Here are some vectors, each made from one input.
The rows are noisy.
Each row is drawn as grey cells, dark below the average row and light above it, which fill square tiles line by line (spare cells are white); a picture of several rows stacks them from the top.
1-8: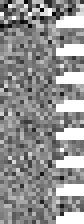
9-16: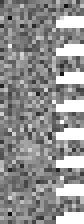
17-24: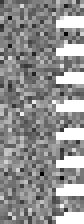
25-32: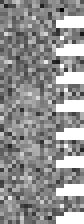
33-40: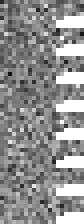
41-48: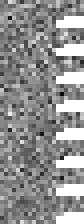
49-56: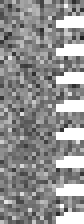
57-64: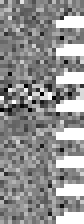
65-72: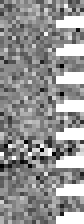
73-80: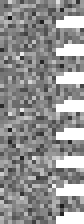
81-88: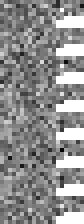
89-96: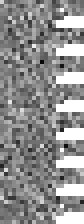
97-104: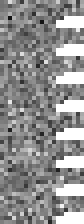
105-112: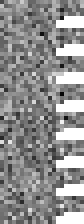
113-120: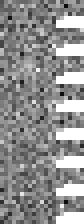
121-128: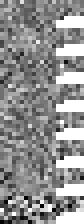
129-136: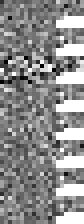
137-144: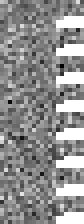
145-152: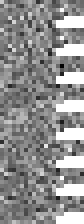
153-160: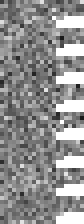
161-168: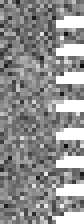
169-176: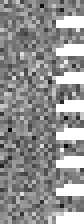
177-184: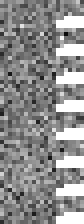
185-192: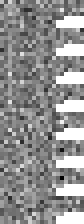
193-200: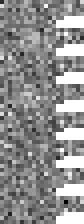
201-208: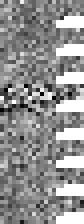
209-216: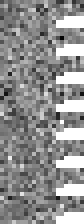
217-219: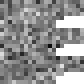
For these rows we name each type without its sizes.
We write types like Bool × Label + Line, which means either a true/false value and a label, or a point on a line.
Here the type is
List(Line).
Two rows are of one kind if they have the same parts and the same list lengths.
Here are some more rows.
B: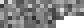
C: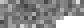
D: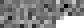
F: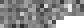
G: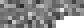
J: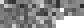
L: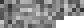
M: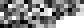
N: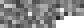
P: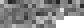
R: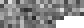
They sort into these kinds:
B, C, G, J, N, P, R
D, F, L
M

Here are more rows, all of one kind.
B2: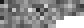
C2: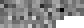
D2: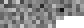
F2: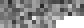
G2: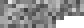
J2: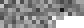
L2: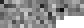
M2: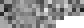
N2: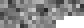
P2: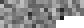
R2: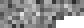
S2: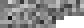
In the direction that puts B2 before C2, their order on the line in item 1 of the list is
M2, R2, B2, N2, F2, J2, D2, L2, C2, P2, G2, S2.
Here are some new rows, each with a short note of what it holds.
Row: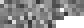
a list of one item
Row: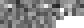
a list of one item
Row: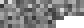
a list of one item
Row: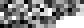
the empty list
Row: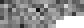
a list of two items
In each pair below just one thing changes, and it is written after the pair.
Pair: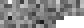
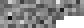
the place on the line in item 2 of the list
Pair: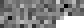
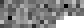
the place on the line in item 2 of the list
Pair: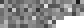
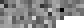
the place on the line in item 1 of the list
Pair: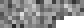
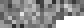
the place on the line in item 2 of the list
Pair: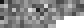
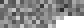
the place on the line in item 1 of the list
